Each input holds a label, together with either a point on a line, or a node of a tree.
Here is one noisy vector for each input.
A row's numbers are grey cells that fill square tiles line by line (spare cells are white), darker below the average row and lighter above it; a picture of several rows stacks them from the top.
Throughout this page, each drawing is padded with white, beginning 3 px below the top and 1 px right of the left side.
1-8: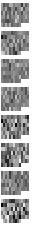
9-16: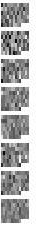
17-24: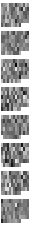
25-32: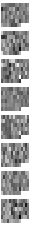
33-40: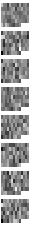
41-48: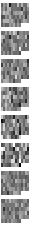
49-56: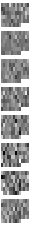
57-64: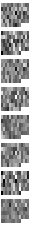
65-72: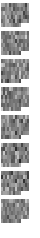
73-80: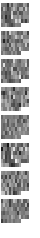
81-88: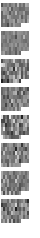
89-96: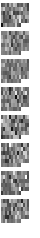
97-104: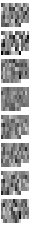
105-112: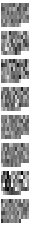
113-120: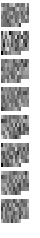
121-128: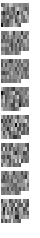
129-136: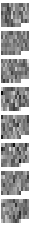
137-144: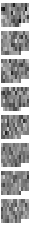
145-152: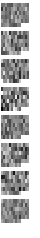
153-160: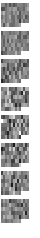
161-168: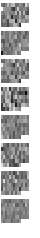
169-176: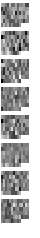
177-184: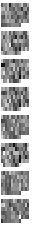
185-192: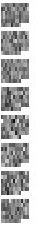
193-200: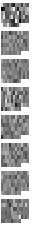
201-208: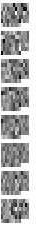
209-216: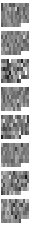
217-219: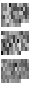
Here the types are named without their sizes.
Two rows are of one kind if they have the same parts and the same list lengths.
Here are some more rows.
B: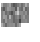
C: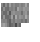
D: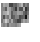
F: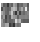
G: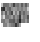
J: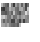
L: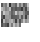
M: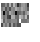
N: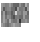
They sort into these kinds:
B, C, D, F, G, L, N
J, M

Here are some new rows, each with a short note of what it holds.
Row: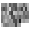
a label and a node of a tree
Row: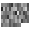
a label and a node of a tree
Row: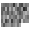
a label and a point on a line
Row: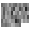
a label and a point on a line
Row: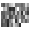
a label and a node of a tree
